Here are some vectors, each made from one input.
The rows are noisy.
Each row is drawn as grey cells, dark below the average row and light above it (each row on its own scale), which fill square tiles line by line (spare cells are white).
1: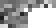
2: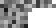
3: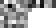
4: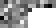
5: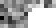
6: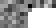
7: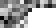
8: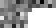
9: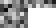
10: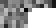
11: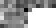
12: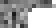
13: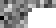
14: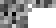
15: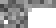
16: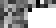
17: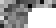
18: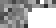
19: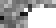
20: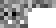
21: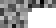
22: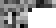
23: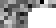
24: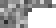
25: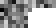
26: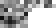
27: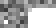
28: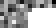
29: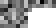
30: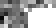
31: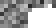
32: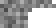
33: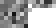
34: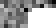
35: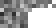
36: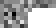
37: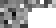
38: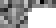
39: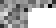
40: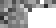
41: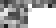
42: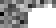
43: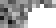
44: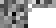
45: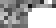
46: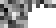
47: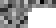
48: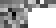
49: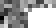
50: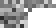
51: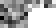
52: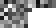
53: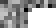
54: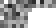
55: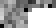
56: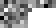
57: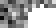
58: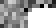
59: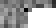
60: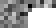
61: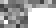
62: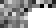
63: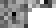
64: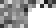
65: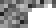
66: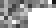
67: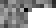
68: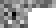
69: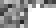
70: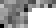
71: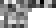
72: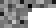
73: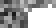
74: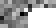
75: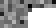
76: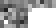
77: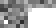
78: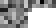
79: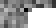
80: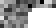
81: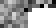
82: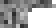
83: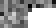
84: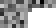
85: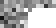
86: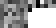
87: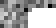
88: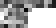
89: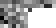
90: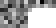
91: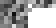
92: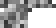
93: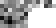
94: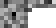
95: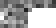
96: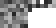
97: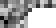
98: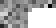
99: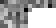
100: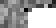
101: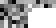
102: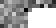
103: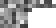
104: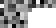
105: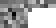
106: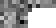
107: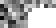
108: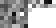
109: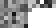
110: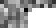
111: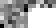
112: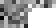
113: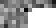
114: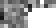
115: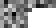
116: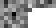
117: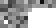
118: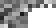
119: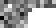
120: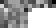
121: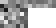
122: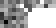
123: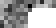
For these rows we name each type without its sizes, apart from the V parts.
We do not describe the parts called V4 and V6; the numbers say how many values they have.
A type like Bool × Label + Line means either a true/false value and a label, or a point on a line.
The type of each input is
(Circle + V4) × (Line + V6).
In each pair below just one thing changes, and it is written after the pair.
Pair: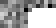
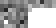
the place on the line
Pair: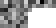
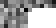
the place on the line
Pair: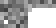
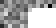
the place on the line
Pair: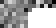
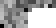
the value of V4
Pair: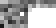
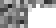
the value of V4
